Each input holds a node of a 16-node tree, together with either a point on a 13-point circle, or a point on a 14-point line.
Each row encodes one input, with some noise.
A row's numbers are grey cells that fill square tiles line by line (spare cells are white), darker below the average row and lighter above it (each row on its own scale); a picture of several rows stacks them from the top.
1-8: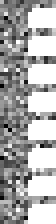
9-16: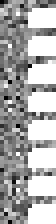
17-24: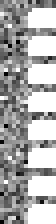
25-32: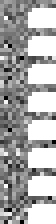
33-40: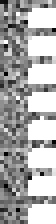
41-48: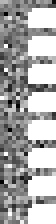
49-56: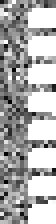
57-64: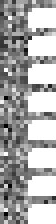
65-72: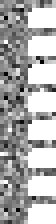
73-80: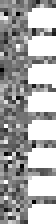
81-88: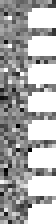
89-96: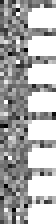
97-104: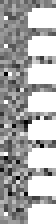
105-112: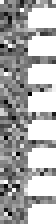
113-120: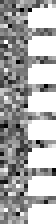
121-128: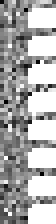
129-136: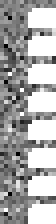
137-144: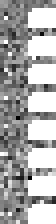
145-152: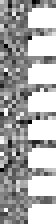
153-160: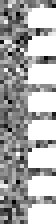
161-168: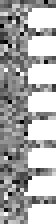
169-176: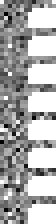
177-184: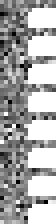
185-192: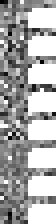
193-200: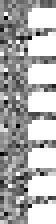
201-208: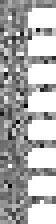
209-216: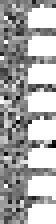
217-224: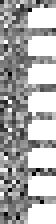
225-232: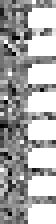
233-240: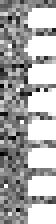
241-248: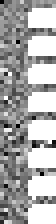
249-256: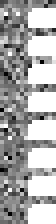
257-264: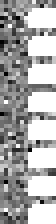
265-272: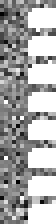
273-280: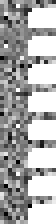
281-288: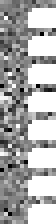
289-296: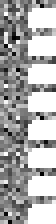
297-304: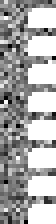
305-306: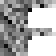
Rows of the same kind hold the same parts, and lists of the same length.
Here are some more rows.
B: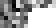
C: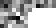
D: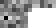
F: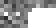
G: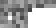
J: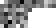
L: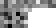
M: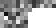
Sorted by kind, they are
B, C, D, F, G
J, L, M

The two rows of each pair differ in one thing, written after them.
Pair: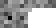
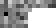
the node of the tree
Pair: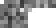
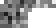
the node of the tree
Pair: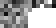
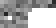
the node of the tree
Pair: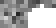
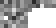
the node of the tree
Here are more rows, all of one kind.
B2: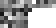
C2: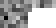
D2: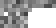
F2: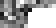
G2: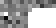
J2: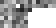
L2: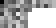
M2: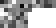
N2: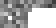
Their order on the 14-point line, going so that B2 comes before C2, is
F2, B2, J2, C2, L2, M2, N2, D2, G2.
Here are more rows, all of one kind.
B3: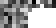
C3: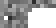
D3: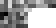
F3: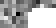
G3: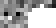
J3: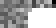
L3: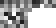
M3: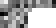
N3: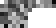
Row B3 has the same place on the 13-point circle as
J3, M3 and N3.
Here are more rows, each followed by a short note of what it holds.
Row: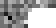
a point on a 13-point circle and a node of a 16-node tree
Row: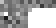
a point on a 14-point line and a node of a 16-node tree
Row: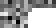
a point on a 14-point line and a node of a 16-node tree
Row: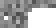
a point on a 13-point circle and a node of a 16-node tree
